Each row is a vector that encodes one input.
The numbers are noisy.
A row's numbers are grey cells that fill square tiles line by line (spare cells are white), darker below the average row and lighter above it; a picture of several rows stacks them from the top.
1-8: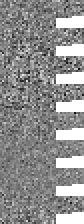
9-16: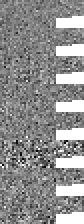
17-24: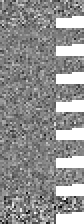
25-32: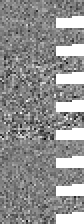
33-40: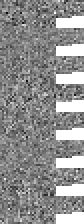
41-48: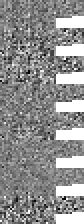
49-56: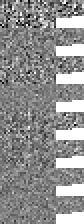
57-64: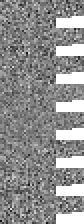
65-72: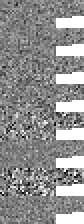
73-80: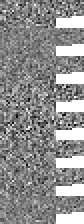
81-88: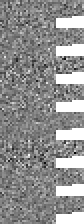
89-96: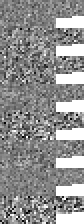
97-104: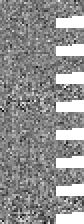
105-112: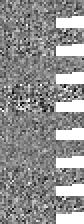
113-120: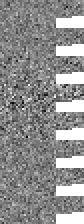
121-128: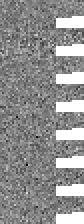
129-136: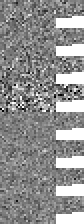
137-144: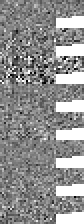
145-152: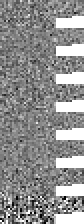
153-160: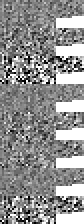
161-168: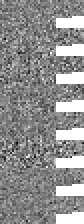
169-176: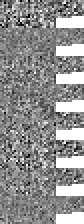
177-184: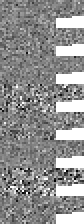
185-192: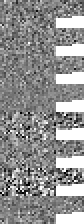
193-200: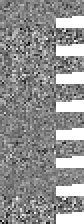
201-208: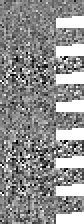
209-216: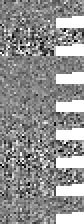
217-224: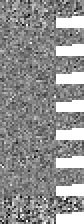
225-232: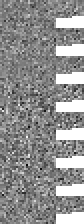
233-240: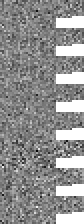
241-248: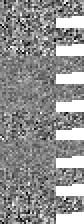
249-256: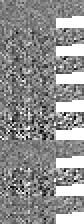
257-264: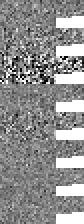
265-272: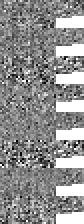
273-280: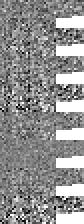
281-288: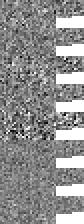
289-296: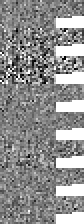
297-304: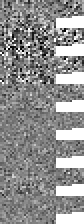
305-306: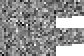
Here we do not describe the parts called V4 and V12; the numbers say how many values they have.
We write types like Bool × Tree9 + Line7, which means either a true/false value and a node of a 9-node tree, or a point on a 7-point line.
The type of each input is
(Circle8 × Circle8 × Circle8 + V12) × (Tree11 × V4 + Unit).
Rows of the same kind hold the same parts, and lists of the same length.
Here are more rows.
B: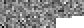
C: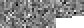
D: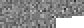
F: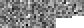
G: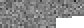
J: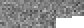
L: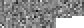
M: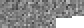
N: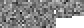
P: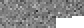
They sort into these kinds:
B, F, G, M
C, D, N
J
L, P

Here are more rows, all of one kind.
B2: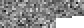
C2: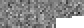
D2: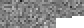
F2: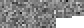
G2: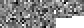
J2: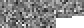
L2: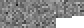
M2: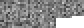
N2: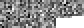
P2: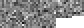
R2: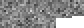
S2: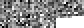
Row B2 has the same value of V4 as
D2, N2 and P2.
